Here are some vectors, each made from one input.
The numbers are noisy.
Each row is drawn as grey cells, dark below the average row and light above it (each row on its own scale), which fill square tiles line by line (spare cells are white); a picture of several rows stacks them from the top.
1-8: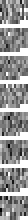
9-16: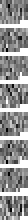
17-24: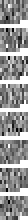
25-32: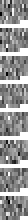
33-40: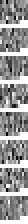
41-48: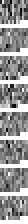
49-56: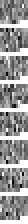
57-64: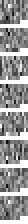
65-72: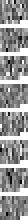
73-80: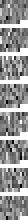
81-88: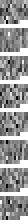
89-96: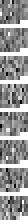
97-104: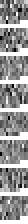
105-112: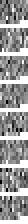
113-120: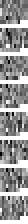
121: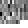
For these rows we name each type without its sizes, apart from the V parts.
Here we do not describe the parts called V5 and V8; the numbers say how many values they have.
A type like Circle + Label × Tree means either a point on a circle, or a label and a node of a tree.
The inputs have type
Bool × Bool × Bool × Bool × (Tree × V8 + V5).
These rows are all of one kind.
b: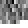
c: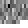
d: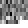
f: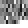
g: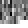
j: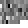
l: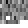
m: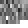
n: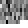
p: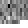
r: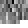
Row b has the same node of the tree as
d and g.
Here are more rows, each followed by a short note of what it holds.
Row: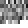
four true/false values and a value of V5
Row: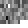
four true/false values and a value of V5
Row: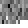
a node of a tree, four true/false values and a value of V8
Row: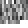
four true/false values and a value of V5
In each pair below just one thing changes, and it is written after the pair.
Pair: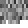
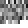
one of the four true/false values
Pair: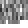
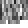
one of the four true/false values
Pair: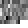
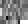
one of the four true/false values
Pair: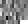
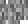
the value of V5
